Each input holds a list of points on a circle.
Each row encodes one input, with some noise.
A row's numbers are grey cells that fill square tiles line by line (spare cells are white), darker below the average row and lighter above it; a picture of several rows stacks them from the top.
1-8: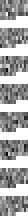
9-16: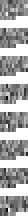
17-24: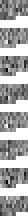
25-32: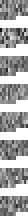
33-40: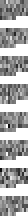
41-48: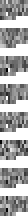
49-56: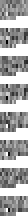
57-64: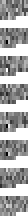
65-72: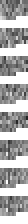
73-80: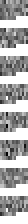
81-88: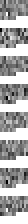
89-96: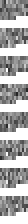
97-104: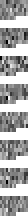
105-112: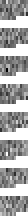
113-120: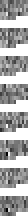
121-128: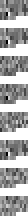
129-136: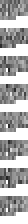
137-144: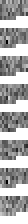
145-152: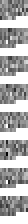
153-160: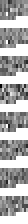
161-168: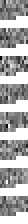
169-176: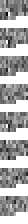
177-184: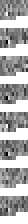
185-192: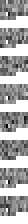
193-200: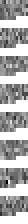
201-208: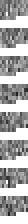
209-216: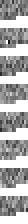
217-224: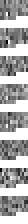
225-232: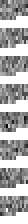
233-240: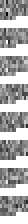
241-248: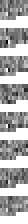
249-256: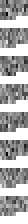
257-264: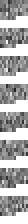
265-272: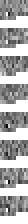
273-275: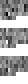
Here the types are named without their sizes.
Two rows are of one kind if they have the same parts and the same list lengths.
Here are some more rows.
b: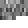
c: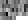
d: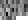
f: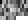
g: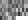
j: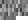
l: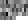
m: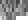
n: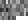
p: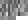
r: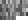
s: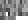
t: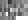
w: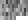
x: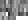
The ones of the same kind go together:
b, g
c, l, n, p, r, s, t
d, j, m, w, x
f

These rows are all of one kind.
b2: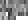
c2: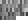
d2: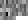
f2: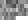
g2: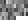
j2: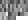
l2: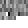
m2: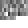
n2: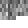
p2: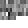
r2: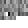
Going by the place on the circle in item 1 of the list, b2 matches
l2, p2 and r2.
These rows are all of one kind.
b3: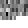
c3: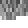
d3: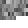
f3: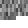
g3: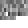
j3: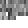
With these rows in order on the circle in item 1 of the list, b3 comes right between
c3 and f3.
